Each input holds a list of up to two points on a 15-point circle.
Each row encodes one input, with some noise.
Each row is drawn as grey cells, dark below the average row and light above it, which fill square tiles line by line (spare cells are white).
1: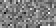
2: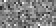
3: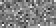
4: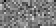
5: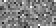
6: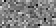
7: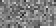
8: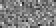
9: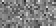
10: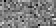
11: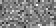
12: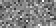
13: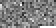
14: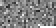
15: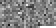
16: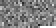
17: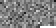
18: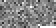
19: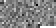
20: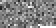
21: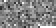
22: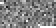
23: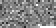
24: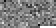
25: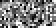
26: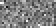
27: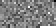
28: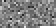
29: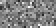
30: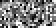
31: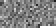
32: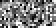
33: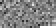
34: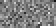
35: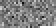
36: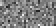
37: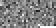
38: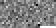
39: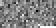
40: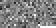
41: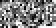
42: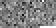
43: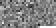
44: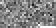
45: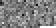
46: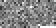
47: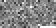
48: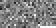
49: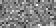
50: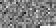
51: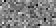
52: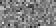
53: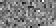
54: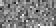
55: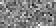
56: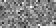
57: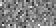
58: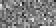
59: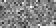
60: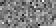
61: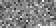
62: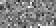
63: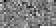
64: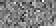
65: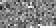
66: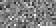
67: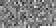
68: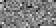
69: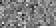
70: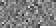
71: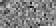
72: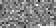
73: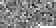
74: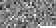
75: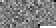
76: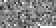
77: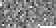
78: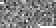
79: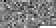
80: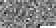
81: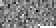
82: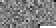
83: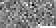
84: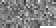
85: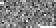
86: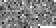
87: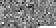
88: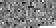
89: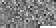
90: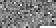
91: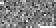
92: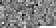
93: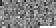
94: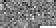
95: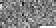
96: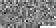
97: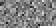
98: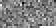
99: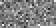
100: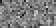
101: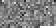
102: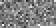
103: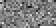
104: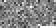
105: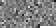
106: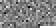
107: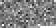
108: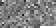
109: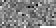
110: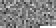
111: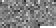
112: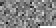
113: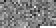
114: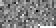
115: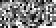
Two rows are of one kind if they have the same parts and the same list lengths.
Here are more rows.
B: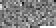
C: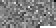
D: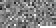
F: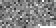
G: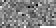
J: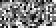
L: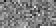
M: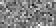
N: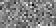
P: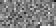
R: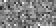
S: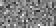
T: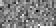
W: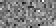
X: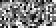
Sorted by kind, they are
B, C, G, L, P, W
D, F, M, N, R, S, T
J, X

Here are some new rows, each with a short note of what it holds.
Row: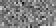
a list of two items
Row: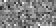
a list of one item
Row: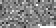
a list of one item
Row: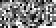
the empty list
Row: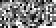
the empty list
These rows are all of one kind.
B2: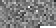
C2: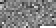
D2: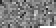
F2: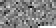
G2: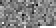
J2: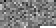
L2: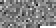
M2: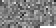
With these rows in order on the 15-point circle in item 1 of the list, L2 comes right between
B2 and F2.
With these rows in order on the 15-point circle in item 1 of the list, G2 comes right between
D2 and J2.
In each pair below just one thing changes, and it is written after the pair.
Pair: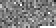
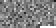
the place on the 15-point circle in item 1 of the list
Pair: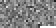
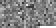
the place on the 15-point circle in item 1 of the list
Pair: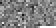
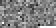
the place on the 15-point circle in item 2 of the list
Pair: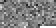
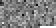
the place on the 15-point circle in item 1 of the list
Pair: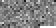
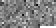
the place on the 15-point circle in item 2 of the list
